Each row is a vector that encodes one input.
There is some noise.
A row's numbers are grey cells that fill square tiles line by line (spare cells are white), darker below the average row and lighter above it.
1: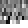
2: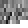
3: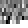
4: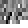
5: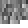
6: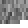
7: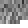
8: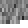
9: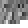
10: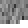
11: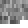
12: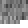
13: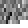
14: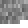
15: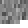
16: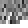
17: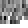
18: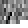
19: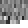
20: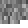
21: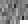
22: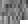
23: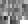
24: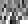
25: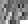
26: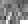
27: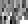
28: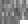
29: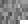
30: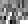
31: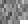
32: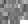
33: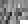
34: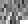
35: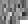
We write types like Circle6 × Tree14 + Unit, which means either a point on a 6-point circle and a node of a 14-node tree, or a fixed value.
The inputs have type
Line4 + Line5.
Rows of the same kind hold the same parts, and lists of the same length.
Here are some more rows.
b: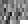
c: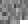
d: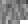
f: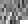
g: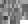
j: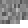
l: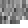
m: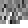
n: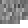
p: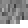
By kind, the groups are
b, g, l
c, d, f, j, m, n, p

